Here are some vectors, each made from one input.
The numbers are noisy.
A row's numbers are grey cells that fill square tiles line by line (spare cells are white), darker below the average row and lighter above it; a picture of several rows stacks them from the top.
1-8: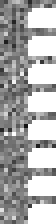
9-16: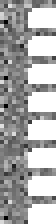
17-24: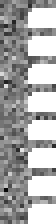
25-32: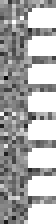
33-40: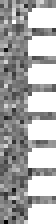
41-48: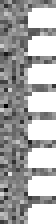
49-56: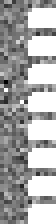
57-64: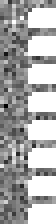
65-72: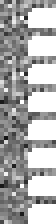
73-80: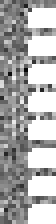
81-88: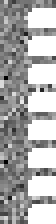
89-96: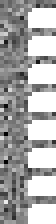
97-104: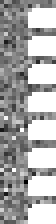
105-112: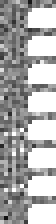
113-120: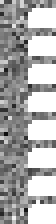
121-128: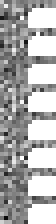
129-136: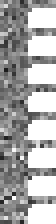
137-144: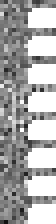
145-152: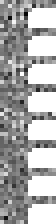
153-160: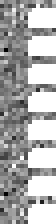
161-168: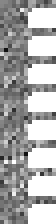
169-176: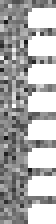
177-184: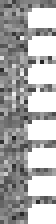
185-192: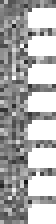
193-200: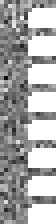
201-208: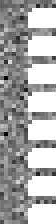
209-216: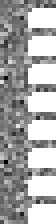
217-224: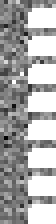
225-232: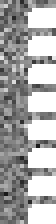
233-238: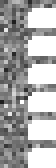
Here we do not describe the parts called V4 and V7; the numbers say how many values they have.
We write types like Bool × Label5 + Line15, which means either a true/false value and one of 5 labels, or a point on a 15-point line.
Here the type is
Label6 × (Label6 + (Line8 + V4) × V7).
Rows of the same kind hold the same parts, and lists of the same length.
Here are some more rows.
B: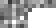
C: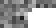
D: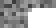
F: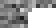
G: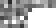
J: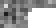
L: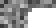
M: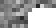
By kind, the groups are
B, G
C, D, J, L
F, M

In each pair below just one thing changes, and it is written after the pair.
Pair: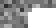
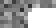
the value of V7
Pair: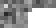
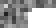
the value of V7
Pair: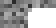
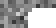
the label
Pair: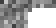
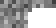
the place on the 8-point line
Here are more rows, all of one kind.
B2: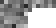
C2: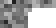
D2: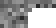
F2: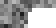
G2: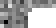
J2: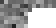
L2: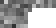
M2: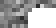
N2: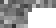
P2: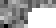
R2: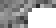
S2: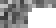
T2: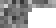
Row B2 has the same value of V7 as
P2 and S2.
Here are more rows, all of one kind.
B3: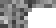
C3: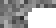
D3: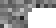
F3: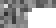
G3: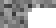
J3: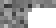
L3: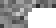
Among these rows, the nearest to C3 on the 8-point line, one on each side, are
B3 and J3.
